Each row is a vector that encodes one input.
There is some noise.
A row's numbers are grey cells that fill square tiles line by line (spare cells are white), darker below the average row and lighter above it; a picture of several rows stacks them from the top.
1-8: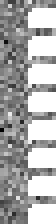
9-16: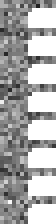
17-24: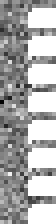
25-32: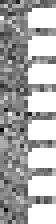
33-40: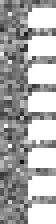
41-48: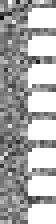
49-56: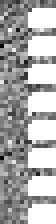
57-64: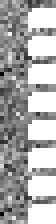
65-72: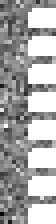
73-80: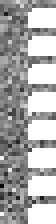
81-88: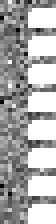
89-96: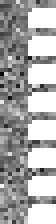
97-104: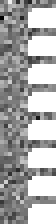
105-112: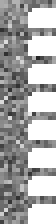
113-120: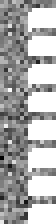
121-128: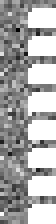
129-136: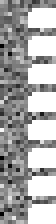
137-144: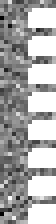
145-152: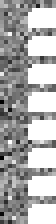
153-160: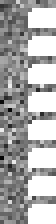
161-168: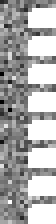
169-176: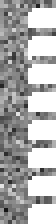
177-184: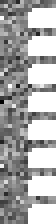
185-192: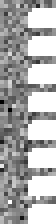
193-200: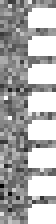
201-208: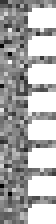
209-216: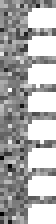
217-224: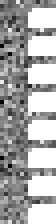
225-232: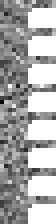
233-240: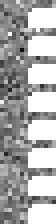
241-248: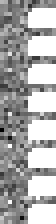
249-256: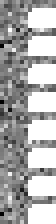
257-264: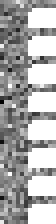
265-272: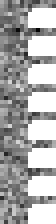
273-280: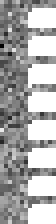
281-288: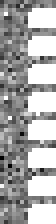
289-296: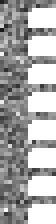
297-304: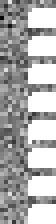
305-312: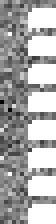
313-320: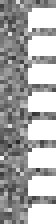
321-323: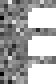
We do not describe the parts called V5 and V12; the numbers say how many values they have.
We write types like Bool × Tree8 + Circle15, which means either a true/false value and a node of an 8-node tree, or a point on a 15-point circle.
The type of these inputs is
(Bool × V12 + V5) × Label7.
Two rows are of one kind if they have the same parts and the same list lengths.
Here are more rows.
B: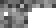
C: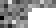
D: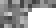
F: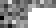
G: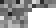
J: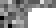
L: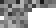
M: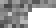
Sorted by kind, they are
B, C, D, F, J, M
G, L

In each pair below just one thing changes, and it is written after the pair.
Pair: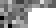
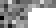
the true/false value
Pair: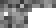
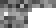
the value of V12
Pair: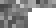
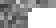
the value of V12
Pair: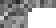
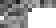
the true/false value
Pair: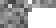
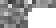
the true/false value
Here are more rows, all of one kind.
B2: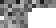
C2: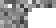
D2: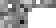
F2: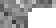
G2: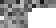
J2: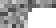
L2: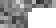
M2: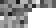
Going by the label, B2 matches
G2 and M2.
